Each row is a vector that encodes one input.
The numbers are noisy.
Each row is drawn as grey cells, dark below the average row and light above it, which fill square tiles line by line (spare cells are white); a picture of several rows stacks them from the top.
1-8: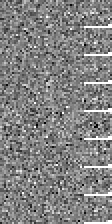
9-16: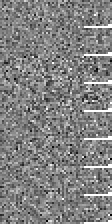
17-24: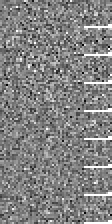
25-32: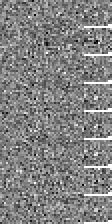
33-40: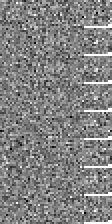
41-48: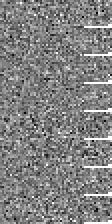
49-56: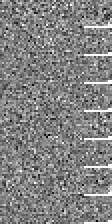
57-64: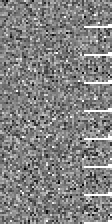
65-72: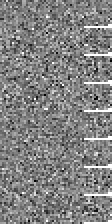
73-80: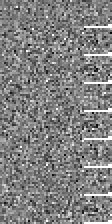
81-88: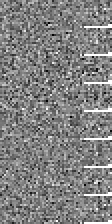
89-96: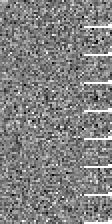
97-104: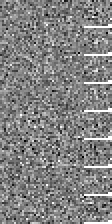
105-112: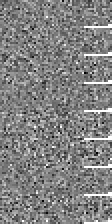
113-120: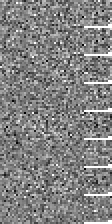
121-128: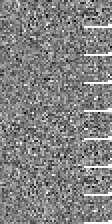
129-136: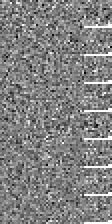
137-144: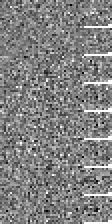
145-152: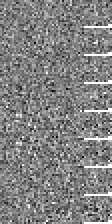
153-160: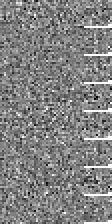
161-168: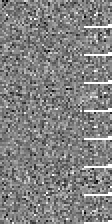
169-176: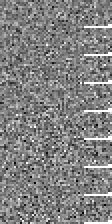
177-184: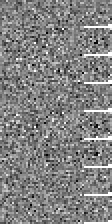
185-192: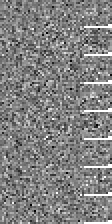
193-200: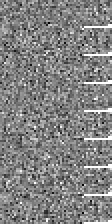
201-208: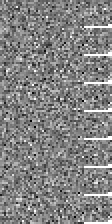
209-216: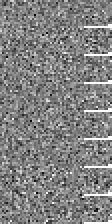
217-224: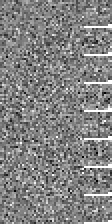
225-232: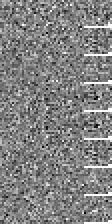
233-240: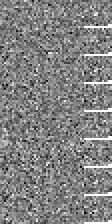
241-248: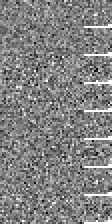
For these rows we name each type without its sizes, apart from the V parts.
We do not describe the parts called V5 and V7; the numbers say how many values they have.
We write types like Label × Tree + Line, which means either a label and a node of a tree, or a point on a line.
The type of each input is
(Label + Tree) × Line × V5 × V7.
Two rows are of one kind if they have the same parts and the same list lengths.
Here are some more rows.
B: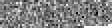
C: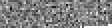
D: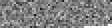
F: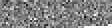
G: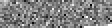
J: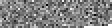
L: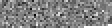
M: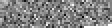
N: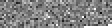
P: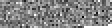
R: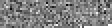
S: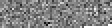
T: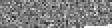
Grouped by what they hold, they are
B, G, J, M, P
C, D, F, L, N, R, S, T

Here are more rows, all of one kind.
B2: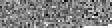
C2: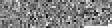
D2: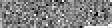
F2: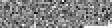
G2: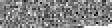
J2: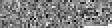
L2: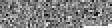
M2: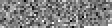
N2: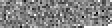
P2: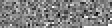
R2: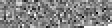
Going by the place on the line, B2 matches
G2, J2 and P2.
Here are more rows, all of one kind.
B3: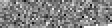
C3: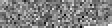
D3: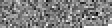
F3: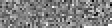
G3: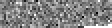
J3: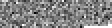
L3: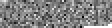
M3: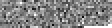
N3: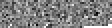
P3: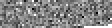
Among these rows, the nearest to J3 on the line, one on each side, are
B3 and N3.
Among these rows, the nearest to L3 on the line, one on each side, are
C3 and P3.
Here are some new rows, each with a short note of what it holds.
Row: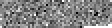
a label, a point on a line, a value of V5 and a value of V7
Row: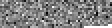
a label, a point on a line, a value of V5 and a value of V7
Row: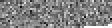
a point on a line, a node of a tree, a value of V5 and a value of V7
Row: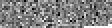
a label, a point on a line, a value of V5 and a value of V7
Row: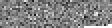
a point on a line, a node of a tree, a value of V5 and a value of V7
